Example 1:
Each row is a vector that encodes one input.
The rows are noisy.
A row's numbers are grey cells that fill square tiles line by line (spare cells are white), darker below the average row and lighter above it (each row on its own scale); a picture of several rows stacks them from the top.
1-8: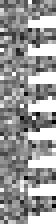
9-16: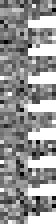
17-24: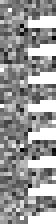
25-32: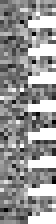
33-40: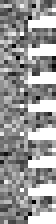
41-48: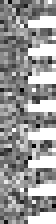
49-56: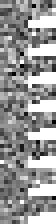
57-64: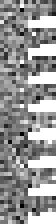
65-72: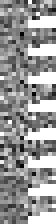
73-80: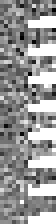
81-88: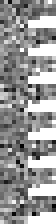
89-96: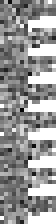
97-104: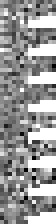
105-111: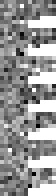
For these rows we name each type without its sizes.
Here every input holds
a list of points on a line.
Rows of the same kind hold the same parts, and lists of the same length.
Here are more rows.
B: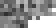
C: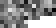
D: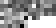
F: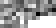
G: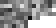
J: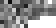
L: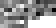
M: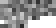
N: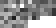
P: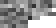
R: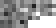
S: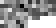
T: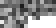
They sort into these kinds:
B, G, P, R
C, D, F, L, M, N, S, T
J

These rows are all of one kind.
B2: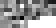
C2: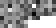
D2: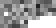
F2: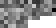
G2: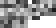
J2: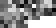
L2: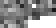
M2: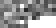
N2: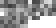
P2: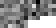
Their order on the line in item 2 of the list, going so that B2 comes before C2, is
F2, N2, D2, P2, B2, G2, L2, J2, C2, M2.
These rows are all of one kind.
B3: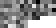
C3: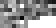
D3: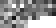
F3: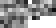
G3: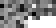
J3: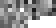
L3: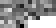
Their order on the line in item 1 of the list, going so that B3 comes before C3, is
F3, J3, B3, G3, L3, C3, D3.
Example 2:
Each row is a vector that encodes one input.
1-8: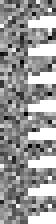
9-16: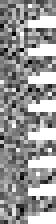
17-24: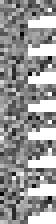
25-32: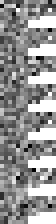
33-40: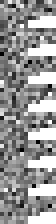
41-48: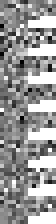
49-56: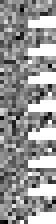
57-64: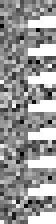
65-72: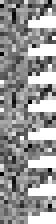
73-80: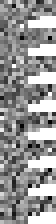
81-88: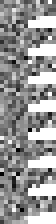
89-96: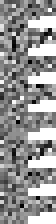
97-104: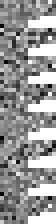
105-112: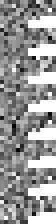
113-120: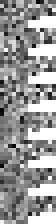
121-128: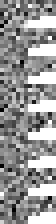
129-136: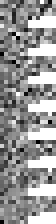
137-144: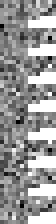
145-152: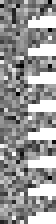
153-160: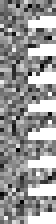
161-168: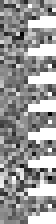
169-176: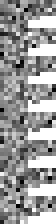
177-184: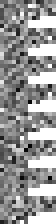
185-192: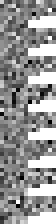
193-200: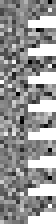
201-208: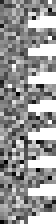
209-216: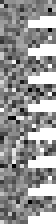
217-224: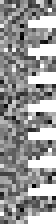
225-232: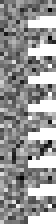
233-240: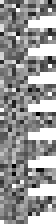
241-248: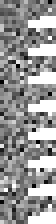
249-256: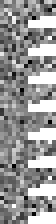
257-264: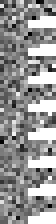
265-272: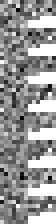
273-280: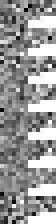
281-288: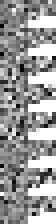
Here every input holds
a point on a 13-point line, together with either a fixed value, or three true/false values.
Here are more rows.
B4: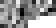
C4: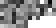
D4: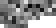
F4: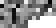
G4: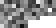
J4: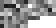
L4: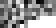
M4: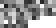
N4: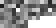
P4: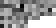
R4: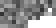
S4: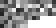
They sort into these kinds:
B4, J4, L4, M4, P4, S4
C4, D4, F4, G4, N4, R4

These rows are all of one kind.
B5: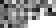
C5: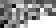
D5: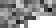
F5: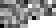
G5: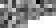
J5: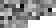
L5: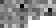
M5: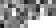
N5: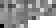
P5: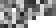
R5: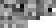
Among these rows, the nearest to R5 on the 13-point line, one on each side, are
G5 and J5.
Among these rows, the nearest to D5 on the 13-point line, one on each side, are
F5 and J5.
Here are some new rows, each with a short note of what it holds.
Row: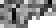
a point on a 13-point line
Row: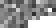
a point on a 13-point line
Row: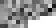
a point on a 13-point line and three true/false values
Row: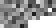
a point on a 13-point line
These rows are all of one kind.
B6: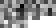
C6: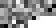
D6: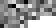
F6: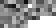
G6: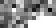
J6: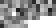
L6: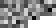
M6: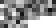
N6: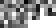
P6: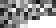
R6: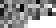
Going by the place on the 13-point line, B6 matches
J6, M6 and N6.
